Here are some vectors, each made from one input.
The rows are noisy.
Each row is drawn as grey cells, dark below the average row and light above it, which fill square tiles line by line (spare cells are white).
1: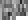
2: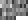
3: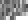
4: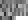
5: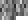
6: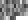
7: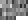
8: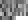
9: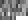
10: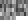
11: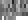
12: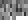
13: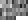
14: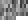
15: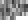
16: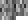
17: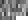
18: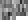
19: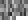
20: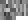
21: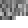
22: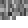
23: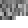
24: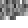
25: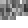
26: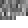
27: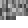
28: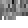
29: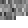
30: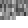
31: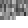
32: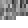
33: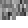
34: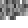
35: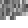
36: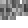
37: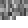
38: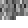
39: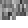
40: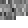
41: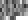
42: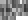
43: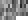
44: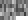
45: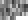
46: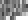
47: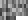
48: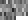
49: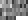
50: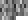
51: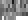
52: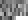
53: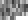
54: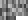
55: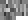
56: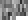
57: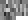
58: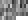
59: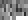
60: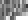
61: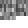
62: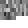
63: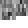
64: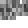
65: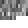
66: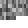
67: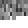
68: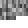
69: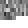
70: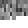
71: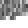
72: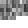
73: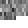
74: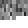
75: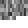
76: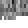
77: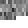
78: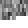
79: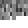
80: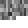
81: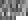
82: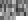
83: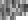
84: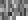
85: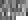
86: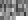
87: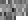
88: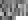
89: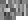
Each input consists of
either a point on a 9-point circle, or three true/false values.
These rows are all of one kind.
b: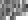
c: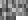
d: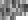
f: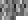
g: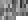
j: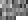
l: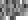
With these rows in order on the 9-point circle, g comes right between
f and j.
